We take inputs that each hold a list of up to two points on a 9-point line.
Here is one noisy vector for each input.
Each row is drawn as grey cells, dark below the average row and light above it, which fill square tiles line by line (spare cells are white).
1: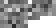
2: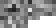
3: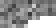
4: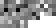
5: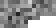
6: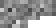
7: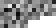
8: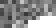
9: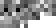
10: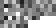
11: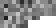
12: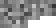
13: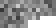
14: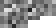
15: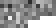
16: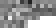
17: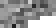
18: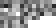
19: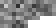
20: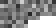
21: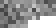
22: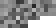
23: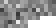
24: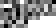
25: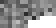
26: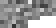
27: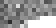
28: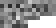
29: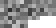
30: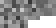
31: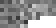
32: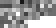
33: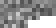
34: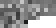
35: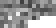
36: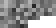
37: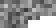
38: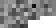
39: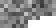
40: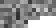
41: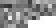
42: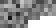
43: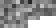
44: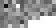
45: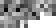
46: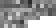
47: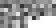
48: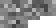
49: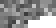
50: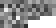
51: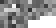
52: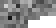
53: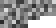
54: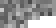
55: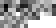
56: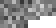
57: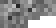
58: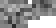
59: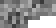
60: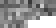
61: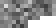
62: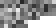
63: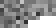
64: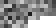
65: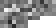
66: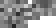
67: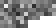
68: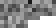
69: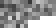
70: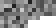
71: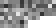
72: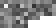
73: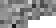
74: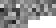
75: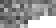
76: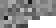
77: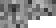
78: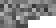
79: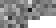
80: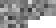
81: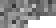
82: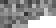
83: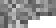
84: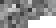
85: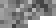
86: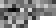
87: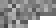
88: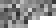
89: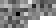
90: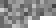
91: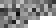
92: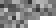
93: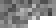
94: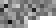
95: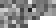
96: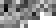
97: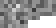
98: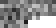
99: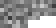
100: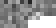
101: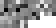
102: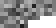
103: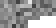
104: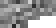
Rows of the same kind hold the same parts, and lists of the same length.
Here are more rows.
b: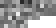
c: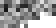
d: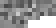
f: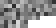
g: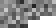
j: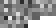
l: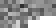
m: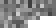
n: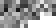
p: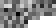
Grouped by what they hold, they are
b, d, f, j, l, m
c, n
g, p

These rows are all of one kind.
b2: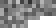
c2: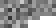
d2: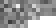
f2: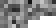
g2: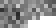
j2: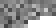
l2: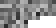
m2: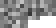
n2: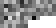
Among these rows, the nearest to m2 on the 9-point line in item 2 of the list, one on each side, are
f2 and n2.
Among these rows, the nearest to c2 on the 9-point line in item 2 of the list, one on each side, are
j2 and l2.
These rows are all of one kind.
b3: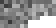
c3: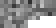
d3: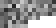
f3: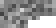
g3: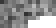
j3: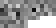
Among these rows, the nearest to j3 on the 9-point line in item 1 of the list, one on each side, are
b3 and d3.
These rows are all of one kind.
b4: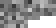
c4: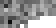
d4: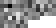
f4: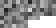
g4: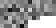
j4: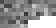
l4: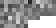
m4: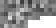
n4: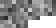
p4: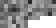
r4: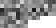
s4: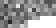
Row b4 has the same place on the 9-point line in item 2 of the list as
c4, f4 and s4.
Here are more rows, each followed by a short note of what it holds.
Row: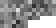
a list of one item
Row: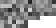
a list of two items
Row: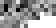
the empty list
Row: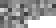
a list of two items
